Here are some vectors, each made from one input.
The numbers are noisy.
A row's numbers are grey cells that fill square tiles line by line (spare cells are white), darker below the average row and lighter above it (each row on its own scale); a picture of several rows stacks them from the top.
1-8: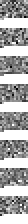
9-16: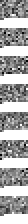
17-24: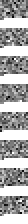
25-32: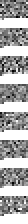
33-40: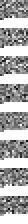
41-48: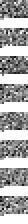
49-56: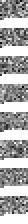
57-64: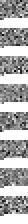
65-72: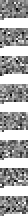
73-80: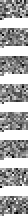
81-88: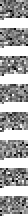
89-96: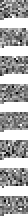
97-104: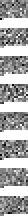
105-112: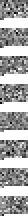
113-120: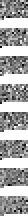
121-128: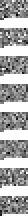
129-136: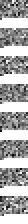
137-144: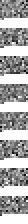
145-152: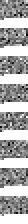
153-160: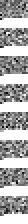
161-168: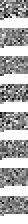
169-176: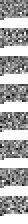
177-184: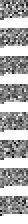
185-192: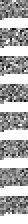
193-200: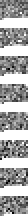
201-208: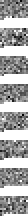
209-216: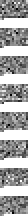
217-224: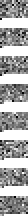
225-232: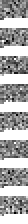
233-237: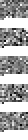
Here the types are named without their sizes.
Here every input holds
either five true/false values, or a list of points on a line.
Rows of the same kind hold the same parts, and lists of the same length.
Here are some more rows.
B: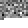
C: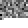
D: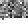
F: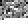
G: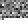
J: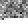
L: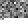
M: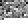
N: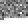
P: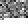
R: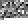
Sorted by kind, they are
B, C, N
D, L, P
F, M
G, J
R

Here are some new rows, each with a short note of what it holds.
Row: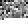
the empty list
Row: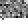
a list of two items
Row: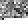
a list of three items
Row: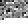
the empty list
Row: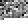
the empty list
